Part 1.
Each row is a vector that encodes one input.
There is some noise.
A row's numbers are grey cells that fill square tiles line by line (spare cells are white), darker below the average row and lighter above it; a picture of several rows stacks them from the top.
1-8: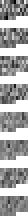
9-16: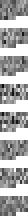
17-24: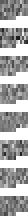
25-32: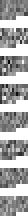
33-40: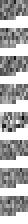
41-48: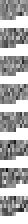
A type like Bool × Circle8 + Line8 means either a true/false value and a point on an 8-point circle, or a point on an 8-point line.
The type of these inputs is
(Bool × Bool × Bool + Unit) × Tree7.
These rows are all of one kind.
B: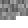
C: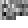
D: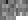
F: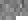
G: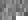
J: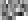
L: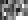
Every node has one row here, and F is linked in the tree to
B, D and G.
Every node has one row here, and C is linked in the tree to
G.
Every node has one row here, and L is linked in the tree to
D.
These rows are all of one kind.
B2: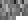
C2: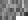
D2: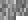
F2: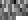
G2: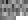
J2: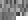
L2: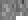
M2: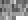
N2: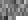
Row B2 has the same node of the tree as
L2 and M2.
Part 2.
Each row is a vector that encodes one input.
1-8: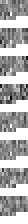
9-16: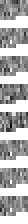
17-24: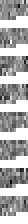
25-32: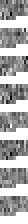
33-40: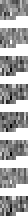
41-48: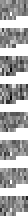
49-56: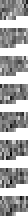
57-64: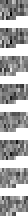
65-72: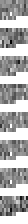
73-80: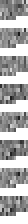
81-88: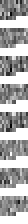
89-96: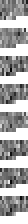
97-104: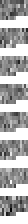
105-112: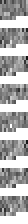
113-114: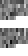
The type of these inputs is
Line11 × (Tree12 + Unit).
